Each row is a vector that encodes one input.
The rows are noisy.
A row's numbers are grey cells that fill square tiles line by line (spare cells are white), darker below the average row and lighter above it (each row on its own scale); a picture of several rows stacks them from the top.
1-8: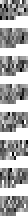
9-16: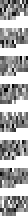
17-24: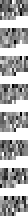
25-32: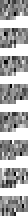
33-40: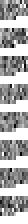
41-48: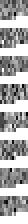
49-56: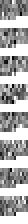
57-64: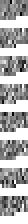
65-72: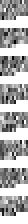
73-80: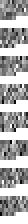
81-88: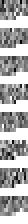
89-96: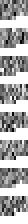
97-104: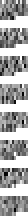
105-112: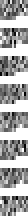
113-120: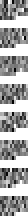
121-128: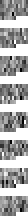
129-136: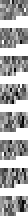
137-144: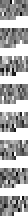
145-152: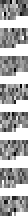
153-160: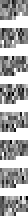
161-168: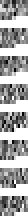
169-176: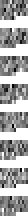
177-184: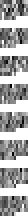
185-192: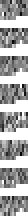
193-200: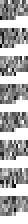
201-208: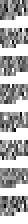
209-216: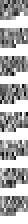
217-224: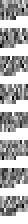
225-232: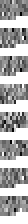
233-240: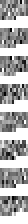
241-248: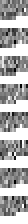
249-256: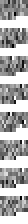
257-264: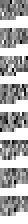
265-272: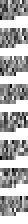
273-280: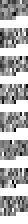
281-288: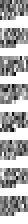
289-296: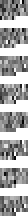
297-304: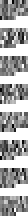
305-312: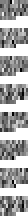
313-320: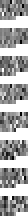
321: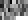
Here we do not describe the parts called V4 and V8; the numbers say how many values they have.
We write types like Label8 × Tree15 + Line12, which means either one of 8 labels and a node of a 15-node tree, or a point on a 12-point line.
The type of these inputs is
(Label7 + (Line6 + Tree9) × V8) × V4.
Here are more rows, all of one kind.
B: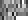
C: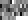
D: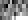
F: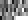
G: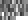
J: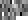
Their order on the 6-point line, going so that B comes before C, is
J, B, D, C, F, G.
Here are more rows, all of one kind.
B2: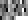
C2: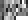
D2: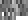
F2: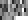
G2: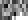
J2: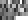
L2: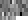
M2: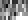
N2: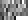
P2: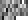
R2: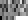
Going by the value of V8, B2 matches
C2, D2 and P2.
